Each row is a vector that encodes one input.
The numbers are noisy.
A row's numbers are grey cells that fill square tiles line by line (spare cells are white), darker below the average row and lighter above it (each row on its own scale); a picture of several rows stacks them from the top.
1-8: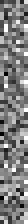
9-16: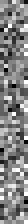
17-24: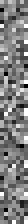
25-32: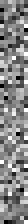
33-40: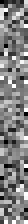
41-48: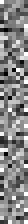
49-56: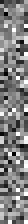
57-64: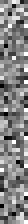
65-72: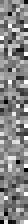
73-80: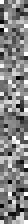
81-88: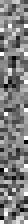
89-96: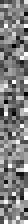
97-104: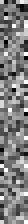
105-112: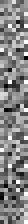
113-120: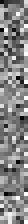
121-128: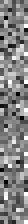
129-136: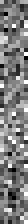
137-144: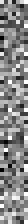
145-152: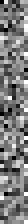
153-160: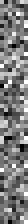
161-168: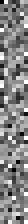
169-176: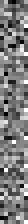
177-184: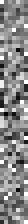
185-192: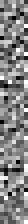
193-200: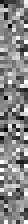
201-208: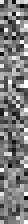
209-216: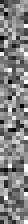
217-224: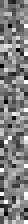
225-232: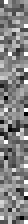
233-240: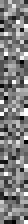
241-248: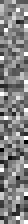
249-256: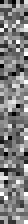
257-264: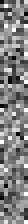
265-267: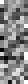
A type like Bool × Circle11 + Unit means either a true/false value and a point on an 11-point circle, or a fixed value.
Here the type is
Bool × Circle6 + Line10.
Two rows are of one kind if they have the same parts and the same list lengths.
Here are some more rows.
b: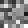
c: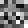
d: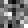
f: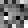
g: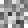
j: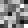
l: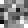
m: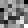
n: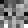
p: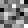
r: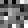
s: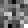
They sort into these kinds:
b, c, d, f, n, r, s
g, j, l, m, p

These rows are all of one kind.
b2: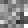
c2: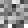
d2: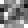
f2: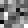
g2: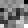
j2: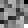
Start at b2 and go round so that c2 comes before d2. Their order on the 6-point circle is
b2, j2, g2, c2, d2, f2.
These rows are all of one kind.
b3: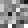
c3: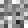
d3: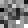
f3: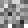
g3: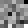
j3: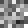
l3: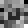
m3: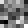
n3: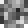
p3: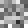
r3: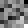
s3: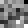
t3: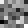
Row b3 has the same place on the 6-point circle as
d3, g3, l3 and s3.
